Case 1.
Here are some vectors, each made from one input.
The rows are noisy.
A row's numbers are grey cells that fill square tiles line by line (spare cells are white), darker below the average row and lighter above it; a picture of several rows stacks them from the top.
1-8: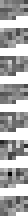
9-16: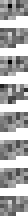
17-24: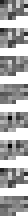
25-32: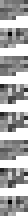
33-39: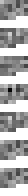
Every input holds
a point on a 5-point line.
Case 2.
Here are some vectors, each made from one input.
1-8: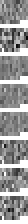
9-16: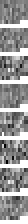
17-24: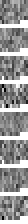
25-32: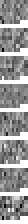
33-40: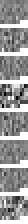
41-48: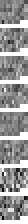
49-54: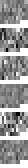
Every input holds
three true/false values.
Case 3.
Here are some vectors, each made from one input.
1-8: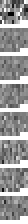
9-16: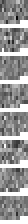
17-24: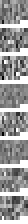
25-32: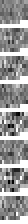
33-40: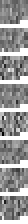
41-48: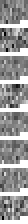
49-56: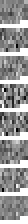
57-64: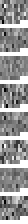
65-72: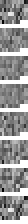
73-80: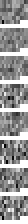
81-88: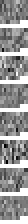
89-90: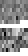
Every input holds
three true/false values.
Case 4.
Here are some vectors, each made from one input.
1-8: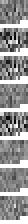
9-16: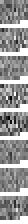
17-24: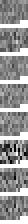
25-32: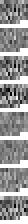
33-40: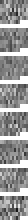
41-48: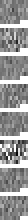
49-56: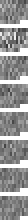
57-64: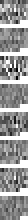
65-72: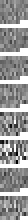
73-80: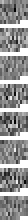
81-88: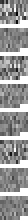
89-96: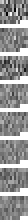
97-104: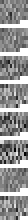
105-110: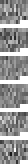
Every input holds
a point on an 11-point line.
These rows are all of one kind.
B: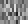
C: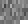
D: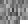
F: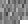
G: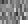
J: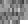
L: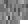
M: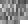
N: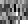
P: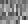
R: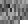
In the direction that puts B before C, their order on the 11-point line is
M, F, J, D, B, P, L, G, R, C, N.
